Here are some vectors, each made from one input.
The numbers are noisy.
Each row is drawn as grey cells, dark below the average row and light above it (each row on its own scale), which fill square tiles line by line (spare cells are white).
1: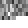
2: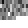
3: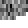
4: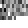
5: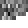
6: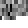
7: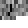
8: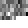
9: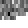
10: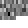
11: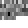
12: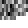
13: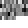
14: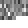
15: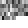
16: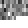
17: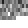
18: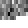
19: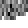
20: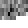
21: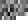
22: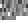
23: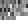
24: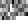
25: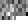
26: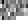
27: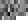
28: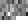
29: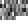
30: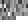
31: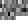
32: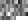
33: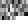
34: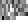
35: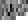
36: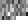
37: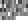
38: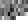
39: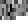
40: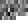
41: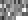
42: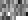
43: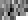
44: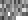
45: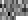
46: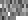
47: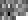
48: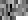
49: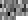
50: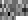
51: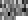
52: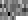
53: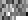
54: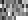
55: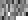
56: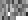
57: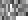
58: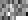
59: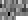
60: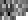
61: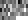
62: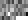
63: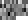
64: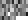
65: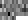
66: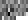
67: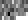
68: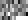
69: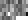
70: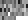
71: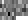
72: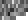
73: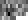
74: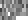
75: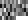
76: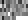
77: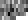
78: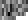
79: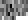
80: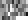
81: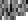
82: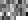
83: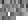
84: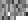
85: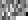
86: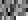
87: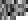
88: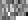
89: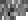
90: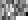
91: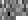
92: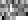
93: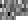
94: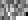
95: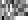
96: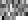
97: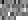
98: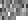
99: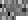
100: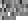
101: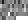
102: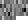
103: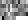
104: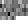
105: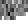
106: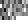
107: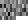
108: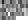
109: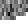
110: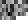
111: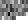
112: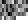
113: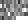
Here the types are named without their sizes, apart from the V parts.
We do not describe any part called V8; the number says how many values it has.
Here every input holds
a true/false value, together with either a point on a line, or a value of V8.
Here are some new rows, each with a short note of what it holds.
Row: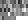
a true/false value and a value of V8
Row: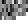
a true/false value and a value of V8
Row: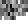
a true/false value and a value of V8
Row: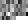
a point on a line and a true/false value
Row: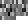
a point on a line and a true/false value
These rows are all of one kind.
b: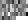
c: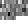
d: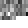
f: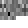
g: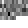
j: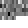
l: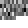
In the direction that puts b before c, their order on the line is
d, l, b, c, j, g, f.
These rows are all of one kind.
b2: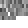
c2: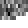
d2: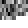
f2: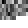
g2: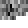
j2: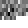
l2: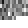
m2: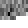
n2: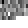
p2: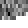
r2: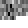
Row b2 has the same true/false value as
l2 and n2.
